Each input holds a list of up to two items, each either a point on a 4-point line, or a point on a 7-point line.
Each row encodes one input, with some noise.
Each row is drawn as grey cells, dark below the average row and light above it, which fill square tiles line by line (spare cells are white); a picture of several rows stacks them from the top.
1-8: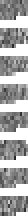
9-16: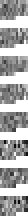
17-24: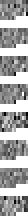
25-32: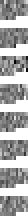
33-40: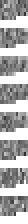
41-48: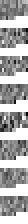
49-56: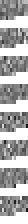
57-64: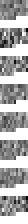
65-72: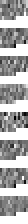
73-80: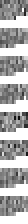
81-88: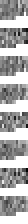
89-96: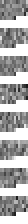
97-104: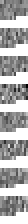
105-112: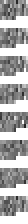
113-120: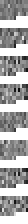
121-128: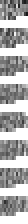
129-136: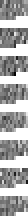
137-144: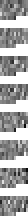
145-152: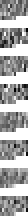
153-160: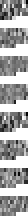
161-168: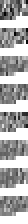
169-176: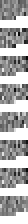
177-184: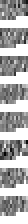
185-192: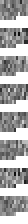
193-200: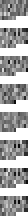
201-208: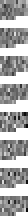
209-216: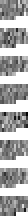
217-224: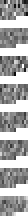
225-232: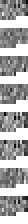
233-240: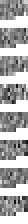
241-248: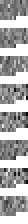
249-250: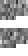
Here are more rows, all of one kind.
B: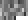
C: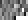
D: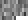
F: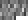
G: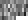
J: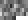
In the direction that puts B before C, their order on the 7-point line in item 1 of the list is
D, B, J, F, G, C.
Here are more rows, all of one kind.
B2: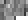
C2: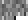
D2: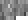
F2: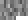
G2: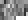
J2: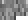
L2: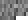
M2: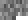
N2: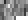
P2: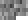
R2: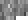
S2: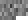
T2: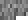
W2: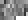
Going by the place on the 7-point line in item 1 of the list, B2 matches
C2, G2, N2 and W2.
